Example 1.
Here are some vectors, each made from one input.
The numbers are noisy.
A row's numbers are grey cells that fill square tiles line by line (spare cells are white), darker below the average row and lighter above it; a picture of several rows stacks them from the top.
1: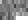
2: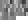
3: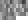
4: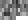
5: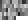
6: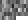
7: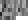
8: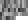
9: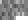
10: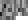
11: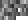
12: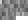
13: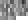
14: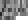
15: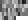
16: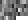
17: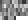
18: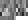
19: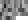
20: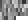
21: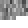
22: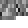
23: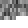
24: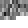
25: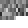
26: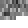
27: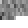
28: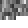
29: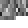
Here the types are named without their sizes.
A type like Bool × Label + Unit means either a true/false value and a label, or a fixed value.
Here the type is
Tree.
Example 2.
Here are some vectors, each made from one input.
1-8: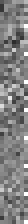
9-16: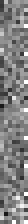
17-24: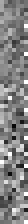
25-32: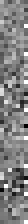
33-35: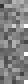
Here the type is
Line5.
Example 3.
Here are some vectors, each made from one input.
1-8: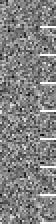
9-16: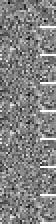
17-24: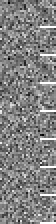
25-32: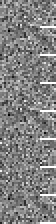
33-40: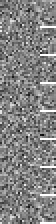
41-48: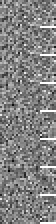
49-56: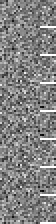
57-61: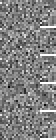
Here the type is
Label6.
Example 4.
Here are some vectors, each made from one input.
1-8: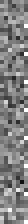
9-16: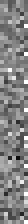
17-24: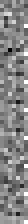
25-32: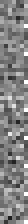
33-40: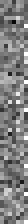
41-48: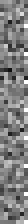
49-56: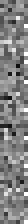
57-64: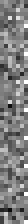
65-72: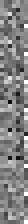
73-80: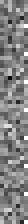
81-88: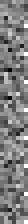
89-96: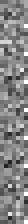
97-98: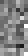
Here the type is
Bool × Bool × Bool × Bool.
